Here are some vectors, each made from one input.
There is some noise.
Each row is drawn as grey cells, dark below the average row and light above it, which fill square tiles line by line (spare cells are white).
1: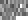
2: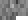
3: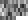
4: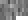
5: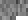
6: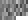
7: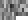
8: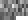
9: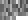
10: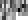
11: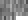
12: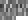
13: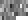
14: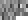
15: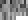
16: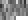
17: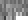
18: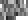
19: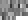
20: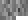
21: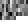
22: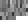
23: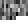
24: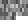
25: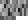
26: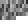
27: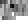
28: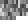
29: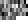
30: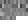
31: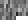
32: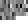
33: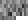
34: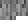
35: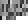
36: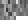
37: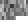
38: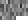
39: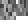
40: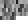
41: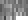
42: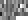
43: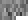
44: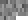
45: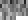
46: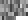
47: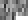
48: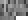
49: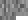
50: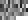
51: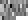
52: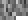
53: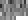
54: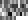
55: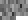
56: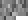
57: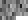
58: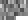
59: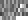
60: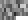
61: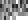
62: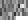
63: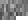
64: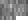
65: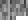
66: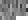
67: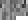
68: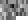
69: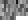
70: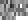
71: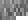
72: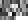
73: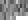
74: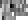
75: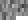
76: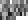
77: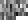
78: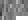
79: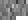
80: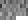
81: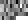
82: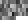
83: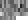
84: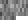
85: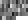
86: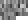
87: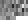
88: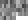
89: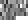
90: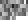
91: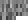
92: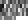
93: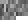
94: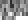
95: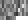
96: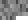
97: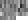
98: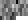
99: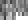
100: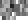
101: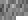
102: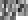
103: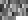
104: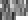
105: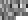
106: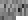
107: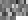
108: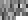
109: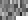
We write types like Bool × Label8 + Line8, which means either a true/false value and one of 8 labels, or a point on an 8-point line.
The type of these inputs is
Bool × (Line7 + Tree10).
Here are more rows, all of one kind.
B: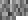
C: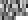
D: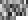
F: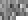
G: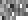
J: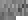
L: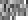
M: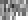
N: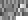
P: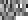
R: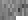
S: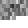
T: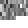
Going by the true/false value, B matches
J and R.
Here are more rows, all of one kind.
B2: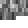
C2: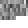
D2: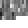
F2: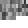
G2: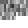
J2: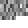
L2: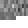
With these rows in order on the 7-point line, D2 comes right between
G2 and J2.
